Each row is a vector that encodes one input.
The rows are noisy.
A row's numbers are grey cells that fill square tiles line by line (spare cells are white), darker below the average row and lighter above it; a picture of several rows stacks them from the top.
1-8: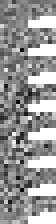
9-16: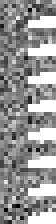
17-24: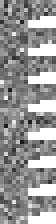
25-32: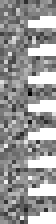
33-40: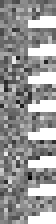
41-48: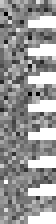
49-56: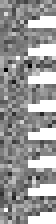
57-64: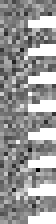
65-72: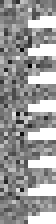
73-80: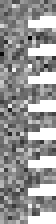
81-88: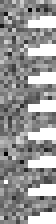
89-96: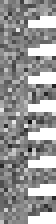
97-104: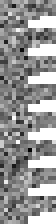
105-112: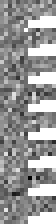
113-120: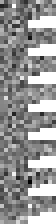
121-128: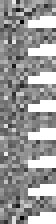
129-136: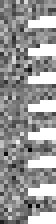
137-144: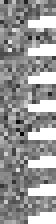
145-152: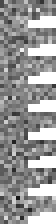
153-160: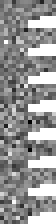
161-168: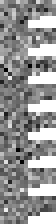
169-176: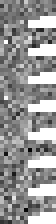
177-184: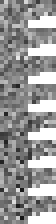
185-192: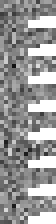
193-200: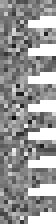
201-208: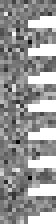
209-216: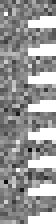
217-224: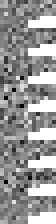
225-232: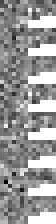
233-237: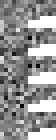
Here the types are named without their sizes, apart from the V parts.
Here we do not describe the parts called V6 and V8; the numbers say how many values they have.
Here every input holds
a point on a line and a value of V6, together with either a point on a circle and a true/false value, or a value of V8.
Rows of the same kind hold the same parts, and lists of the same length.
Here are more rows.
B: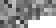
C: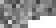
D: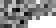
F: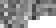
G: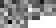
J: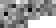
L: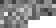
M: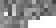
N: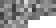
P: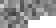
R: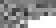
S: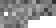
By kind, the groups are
B, D, J
C, F, G, L, M, N, P, R, S

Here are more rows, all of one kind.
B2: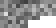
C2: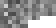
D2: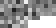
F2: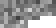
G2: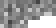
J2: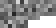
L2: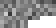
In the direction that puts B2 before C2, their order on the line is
F2, G2, B2, L2, C2, D2, J2.
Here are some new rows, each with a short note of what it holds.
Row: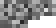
a point on a circle, a point on a line, a true/false value and a value of V6
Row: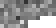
a point on a line, a value of V6 and a value of V8
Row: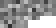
a point on a line, a value of V6 and a value of V8
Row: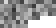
a point on a line, a value of V6 and a value of V8
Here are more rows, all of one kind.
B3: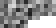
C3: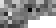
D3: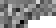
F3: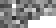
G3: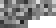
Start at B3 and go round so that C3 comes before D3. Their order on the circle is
B3, F3, C3, G3, D3.
